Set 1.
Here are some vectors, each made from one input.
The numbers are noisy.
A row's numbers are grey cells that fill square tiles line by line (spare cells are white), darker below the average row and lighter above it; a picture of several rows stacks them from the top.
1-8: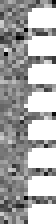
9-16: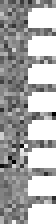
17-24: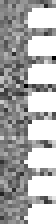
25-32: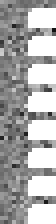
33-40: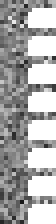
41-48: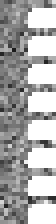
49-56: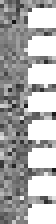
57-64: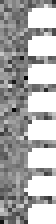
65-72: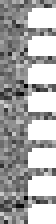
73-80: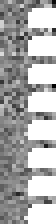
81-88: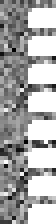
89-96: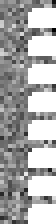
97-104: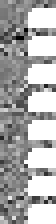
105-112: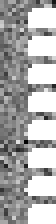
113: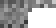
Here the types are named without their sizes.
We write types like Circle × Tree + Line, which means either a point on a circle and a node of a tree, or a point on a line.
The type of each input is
List(Line).
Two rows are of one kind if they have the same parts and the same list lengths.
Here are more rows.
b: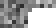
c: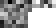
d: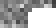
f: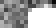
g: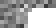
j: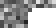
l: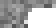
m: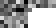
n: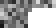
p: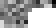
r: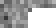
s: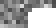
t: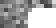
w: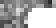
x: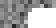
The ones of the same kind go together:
b, c, j, n
d, f, p, s
g, l, r, t, w, x
m

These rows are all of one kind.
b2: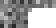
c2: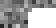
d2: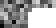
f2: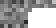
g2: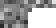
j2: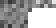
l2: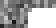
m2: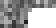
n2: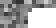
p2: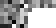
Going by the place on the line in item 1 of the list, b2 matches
d2, l2 and m2.
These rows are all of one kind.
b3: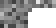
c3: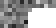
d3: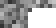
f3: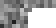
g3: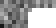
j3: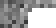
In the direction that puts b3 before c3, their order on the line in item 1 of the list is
f3, d3, j3, b3, g3, c3.
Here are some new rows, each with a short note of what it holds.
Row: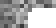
a list of three items
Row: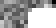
a list of one item
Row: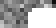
a list of one item
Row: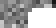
a list of one item
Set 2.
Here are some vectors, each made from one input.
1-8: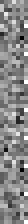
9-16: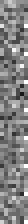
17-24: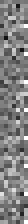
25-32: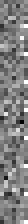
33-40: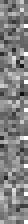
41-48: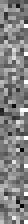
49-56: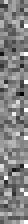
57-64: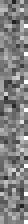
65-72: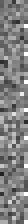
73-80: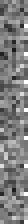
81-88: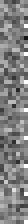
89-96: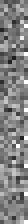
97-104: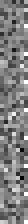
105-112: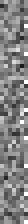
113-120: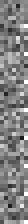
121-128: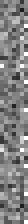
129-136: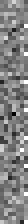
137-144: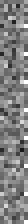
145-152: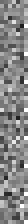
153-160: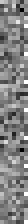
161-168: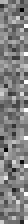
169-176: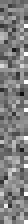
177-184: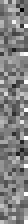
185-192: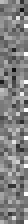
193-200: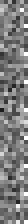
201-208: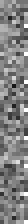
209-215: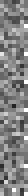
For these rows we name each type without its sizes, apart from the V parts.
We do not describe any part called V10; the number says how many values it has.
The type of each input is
Bool × (Line + V10).
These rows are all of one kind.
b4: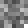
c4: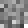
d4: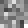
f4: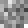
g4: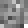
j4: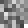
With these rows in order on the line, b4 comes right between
c4 and g4.
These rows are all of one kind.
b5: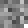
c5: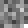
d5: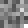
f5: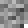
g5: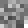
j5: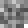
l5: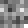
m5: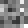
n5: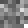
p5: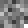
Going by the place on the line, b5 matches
c5, f5 and p5.
